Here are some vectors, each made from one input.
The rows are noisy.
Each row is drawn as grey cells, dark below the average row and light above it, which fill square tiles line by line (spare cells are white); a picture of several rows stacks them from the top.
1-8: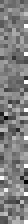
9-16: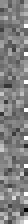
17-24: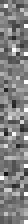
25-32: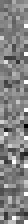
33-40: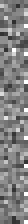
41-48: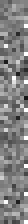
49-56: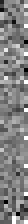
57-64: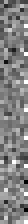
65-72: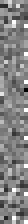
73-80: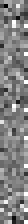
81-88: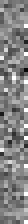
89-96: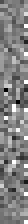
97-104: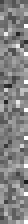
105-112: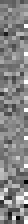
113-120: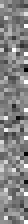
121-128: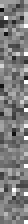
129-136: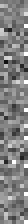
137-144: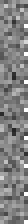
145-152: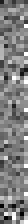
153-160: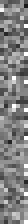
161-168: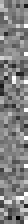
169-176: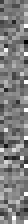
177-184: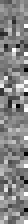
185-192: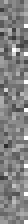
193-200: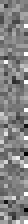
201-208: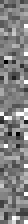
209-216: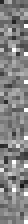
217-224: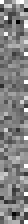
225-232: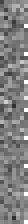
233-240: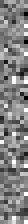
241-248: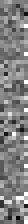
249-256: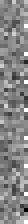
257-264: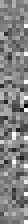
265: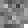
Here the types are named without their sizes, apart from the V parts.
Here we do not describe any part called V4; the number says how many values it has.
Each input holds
a list of items, each a true/false value and a value of V4.
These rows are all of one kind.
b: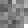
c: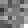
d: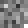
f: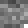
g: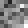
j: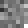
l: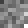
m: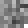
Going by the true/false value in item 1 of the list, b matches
g and m.
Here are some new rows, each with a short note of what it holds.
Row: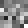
a list of three items
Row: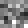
a list of one item
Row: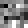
a list of one item
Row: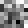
the empty list
